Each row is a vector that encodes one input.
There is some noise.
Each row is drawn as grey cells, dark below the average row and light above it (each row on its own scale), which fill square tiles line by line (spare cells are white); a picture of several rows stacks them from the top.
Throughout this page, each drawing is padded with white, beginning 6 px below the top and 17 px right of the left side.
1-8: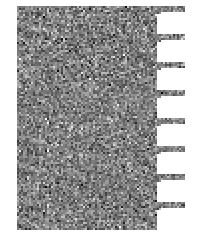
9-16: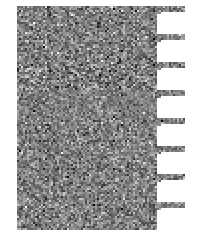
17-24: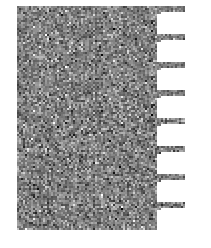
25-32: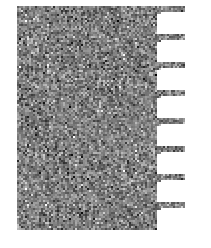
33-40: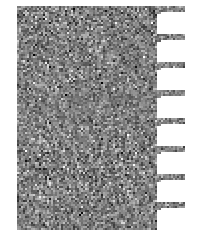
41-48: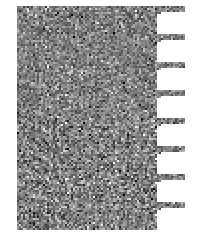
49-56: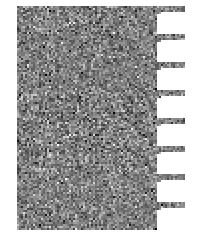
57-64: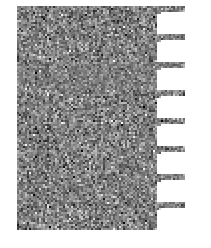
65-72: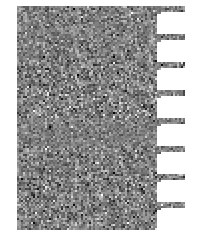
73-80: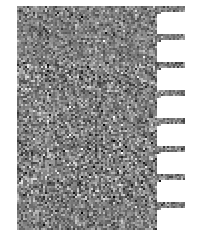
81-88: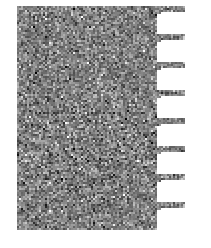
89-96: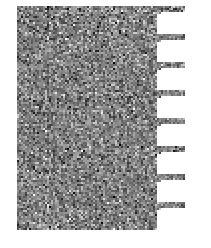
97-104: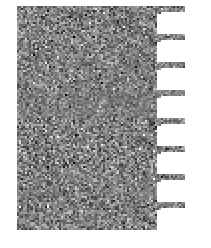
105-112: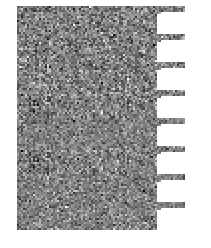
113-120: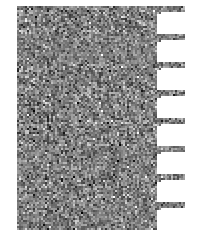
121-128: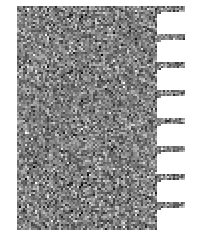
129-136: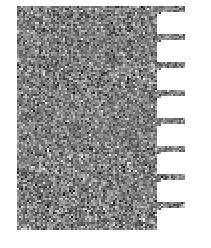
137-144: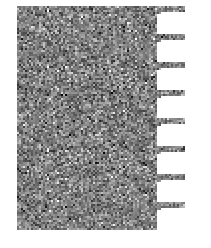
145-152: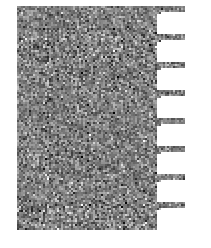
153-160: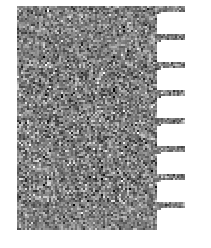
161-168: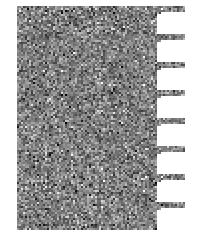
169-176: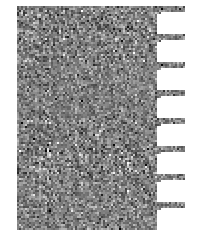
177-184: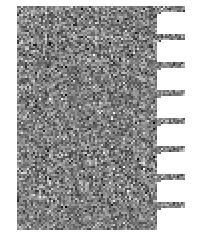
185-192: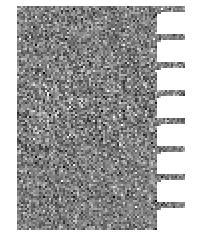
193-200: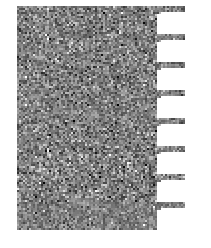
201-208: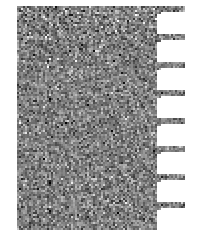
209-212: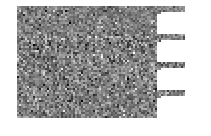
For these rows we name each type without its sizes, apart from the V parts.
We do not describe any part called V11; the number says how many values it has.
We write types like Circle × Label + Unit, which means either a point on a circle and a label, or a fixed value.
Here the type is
List(Circle) × V11.
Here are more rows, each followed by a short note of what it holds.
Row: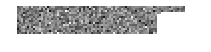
a value of V11, together with the empty list
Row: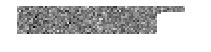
a value of V11, together with a list of one item
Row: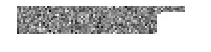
a value of V11, together with the empty list
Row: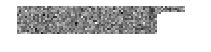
a value of V11, together with a list of one item
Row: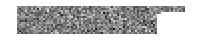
a value of V11, together with the empty list
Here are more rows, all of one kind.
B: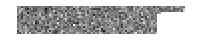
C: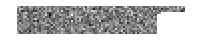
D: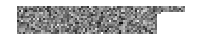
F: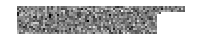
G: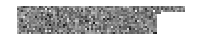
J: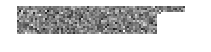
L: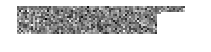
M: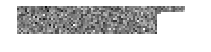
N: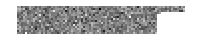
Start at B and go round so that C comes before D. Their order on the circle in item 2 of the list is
B, C, D, M, N, G, L, J, F.
